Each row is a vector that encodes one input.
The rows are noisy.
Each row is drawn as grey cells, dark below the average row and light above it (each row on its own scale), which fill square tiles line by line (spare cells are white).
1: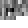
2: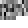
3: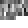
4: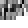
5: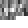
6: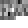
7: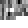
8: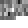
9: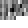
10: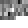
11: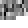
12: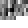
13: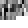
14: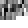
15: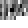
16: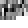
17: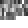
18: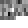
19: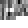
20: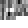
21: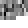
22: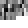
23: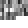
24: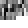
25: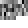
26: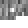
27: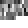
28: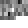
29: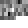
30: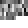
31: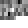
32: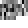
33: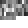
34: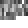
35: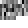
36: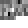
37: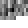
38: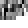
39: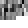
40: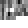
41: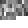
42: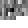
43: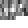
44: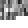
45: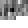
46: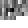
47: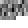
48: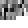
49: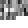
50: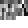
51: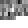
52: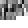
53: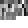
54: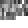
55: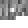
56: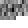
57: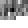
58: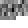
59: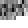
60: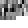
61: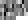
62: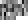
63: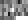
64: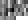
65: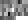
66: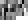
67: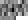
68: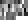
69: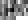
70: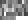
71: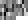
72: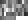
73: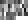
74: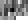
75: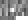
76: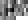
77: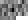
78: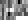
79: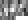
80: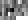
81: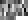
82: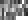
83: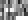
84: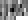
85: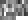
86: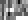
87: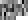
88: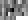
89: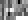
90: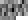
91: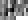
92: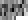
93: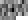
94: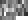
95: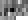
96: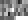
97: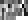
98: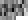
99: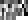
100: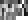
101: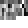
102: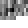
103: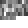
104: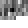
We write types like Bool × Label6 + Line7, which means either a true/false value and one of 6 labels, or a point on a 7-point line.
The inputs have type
Bool × (Circle5 + Label4).
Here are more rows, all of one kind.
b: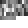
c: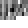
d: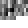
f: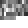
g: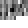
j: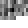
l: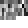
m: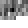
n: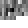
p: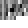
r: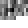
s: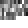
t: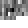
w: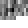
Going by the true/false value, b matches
f, l and s.
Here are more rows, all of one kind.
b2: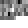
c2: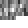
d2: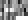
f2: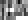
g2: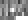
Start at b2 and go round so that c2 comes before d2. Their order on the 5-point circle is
b2, g2, c2, d2, f2.
